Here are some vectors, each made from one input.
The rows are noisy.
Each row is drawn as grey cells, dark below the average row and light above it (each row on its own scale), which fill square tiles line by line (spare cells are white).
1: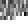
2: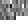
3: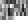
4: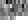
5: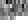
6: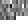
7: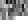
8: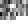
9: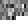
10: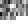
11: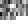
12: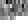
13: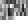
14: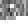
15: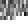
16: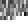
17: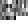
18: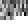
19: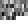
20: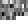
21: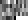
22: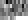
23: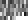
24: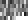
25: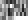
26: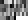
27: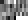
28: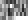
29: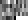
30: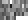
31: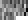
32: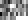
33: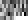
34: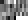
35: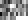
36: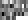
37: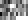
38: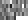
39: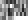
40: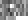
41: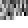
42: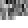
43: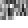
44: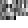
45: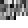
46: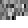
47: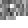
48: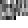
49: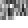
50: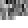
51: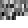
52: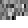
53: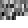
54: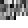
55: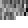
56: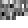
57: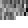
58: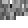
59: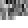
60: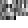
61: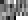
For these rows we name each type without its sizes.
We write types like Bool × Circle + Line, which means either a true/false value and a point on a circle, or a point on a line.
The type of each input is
Line + Tree.
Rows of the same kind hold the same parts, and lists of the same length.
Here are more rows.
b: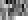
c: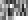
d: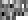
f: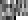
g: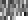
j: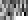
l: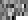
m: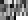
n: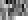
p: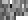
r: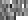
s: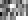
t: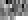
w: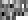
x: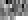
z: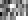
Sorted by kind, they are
b, c, g, j, n, s, t, x, z
d, f, l, m, p, r, w

